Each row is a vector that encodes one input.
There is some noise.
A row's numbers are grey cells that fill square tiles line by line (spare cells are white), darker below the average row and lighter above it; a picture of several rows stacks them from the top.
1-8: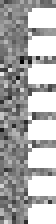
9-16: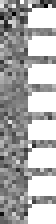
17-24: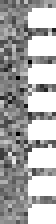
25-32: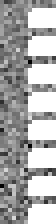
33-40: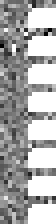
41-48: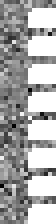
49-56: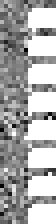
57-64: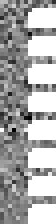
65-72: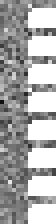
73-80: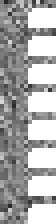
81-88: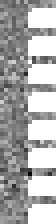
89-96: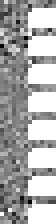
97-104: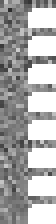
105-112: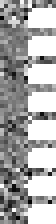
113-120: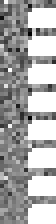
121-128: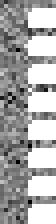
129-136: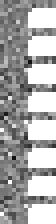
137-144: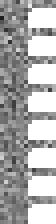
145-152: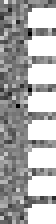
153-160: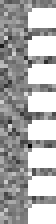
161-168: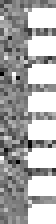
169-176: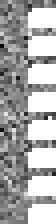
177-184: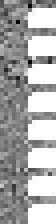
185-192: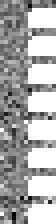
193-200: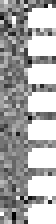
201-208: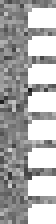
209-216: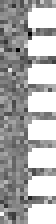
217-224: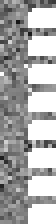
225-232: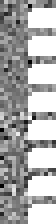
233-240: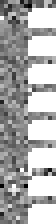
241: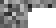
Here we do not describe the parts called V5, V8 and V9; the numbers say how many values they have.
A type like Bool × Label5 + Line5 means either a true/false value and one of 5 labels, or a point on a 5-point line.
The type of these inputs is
List3(Line7) + V5 × V8 × V9.
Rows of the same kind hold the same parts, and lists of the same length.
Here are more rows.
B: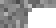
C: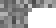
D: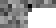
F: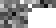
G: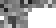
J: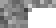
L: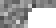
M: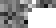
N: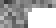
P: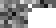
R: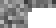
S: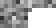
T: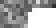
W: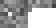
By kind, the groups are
B, G, L
C, J, S
D, R, T, W
F, M, P
N

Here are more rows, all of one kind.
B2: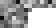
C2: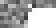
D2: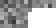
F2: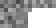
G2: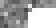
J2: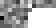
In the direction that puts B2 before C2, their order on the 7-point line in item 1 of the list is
G2, B2, D2, F2, C2, J2.
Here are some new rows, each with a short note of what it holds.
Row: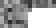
a value of V5, a value of V8 and a value of V9
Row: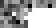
a value of V5, a value of V8 and a value of V9
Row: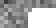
a list of one item
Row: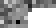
a value of V5, a value of V8 and a value of V9
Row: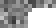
a list of two items
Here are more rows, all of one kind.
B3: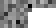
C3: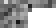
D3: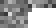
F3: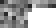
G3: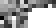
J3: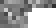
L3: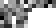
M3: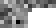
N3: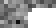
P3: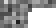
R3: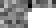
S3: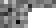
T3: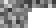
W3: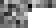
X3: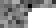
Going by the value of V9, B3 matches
C3, J3, M3 and W3.
